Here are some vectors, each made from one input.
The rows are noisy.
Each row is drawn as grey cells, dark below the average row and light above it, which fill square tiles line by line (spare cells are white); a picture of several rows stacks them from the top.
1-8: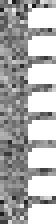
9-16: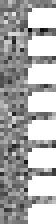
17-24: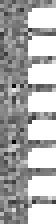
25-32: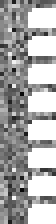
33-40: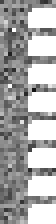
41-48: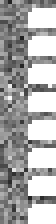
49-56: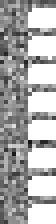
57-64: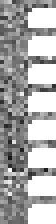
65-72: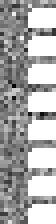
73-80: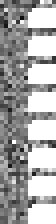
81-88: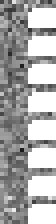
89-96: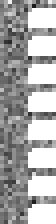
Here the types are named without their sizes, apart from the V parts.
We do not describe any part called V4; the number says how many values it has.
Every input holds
a true/false value, together with either a node of a tree, or a value of V4.
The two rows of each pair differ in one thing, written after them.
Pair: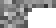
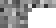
the value of V4
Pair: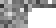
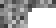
the value of V4
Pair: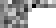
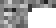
the value of V4
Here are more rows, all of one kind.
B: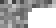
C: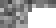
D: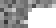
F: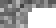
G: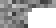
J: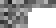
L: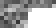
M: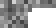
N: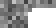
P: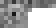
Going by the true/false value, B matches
D, G, M and N.
